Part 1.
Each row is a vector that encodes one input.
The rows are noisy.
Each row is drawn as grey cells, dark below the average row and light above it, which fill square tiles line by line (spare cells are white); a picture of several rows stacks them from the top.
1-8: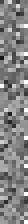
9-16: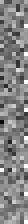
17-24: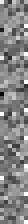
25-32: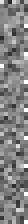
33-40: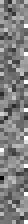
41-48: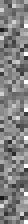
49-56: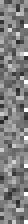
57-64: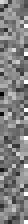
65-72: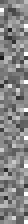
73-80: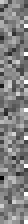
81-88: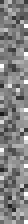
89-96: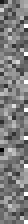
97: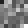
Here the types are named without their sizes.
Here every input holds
four true/false values.
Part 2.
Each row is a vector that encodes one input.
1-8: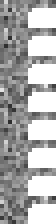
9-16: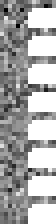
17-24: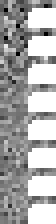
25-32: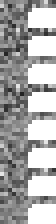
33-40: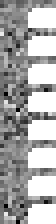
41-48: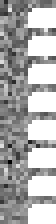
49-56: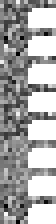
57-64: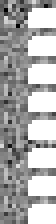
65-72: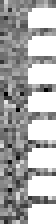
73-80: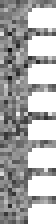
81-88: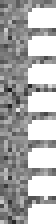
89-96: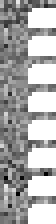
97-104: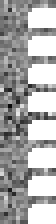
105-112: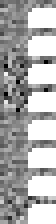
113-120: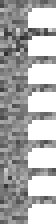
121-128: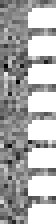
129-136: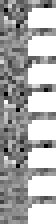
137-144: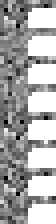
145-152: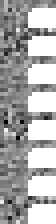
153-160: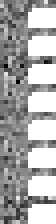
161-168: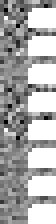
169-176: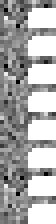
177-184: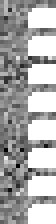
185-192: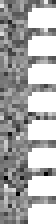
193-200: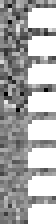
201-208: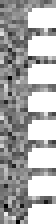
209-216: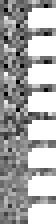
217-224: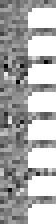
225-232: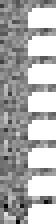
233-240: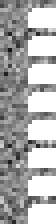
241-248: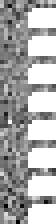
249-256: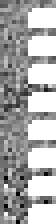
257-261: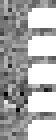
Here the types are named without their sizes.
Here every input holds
a point on a line.
